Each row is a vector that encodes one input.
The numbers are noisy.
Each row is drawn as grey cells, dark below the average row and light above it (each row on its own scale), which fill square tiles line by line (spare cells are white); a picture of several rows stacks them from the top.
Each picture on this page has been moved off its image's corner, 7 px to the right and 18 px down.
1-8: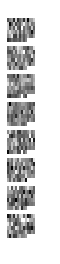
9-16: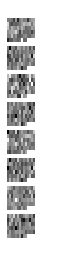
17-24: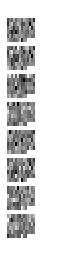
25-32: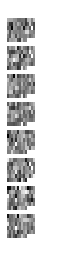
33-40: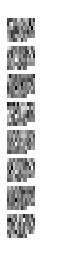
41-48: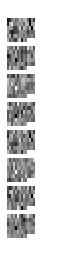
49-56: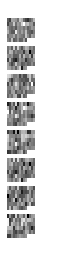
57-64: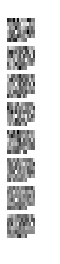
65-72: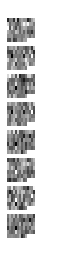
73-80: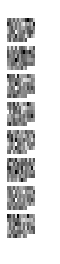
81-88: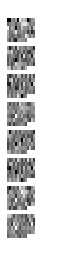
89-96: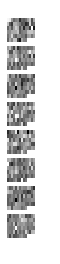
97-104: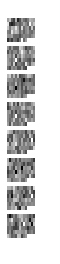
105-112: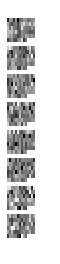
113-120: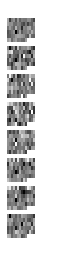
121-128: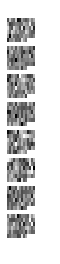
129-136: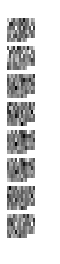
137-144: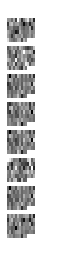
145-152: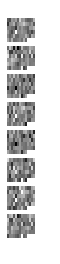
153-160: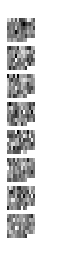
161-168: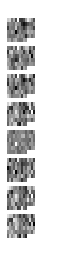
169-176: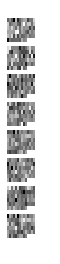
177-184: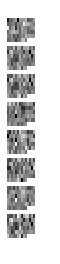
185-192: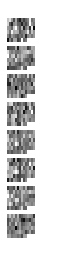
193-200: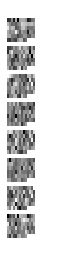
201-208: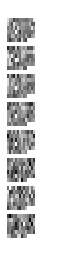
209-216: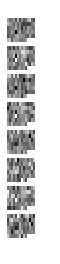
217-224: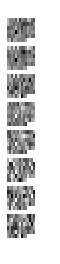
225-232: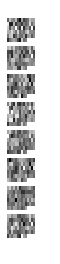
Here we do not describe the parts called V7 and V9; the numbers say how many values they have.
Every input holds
either a node of an 11-node tree, a true/false value and a value of V7, or a value of V9.
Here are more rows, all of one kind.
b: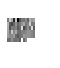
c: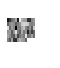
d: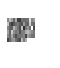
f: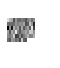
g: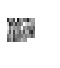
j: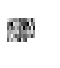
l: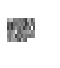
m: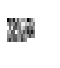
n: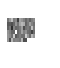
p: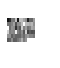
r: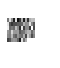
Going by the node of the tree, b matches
l and n.
